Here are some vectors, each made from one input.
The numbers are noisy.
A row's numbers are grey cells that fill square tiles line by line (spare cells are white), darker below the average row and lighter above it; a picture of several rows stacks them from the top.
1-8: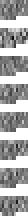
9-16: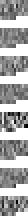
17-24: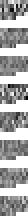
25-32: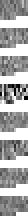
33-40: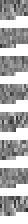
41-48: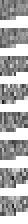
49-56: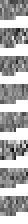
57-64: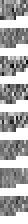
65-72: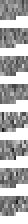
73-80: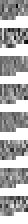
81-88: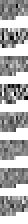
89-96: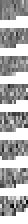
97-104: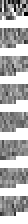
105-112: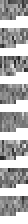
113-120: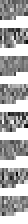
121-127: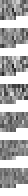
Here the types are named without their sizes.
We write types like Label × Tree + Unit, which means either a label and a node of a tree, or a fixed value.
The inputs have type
(Bool × Bool × Bool + Unit) × Line.
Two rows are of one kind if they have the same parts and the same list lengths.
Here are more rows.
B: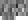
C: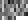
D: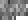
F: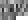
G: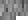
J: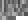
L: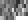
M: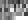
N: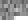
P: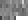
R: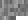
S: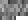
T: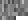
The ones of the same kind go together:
B, F, L
C, D, G, J, M, N, P, R, S, T

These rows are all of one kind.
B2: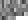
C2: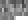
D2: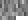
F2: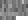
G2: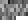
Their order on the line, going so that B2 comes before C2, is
B2, C2, F2, D2, G2.
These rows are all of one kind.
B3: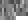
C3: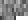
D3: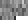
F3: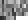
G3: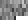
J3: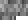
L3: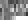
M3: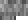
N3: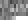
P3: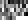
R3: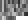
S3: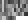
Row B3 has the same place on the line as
L3 and N3.
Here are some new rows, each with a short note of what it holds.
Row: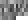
a point on a line
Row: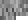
a point on a line and three true/false values
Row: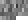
a point on a line
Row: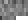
a point on a line and three true/false values
